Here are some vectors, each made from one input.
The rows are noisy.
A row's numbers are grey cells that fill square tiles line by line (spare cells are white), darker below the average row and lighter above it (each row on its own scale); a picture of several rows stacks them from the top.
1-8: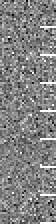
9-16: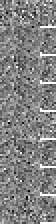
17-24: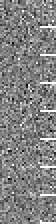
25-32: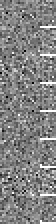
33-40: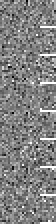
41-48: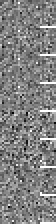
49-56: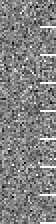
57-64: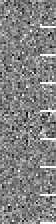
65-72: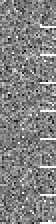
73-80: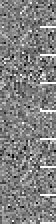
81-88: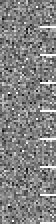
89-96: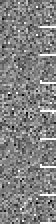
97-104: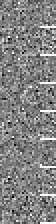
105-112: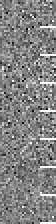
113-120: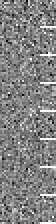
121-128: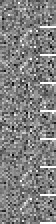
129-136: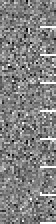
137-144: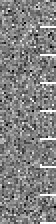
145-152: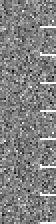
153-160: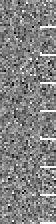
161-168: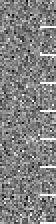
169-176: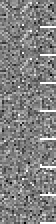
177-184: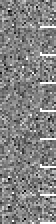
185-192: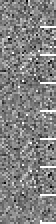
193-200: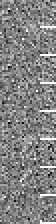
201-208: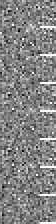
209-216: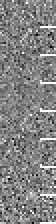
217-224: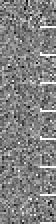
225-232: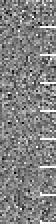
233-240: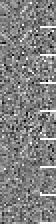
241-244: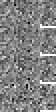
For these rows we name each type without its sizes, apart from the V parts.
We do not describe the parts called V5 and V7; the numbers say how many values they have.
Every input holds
a value of V5, together with either a point on a circle, a label, four true/false values, a value of V5 and a value of V7, or a fixed value.
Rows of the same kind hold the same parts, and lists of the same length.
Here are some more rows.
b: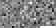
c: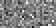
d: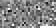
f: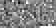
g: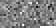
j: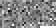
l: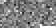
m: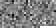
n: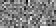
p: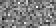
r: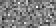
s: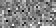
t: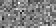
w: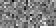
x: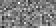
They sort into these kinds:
b, c, d, f, g, j, l, m, n, s, w
p, r, t, x

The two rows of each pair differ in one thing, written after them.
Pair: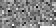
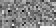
the value of V7
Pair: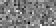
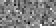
one of the four true/false values
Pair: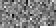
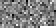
the place on the circle
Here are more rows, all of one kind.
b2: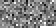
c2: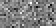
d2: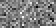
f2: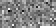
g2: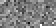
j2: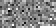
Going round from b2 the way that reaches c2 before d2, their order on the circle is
b2, g2, c2, d2, j2, f2.
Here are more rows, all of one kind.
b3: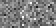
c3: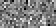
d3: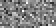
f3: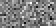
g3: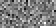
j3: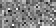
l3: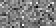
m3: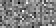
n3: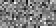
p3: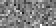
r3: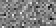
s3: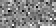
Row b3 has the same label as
m3 and n3.
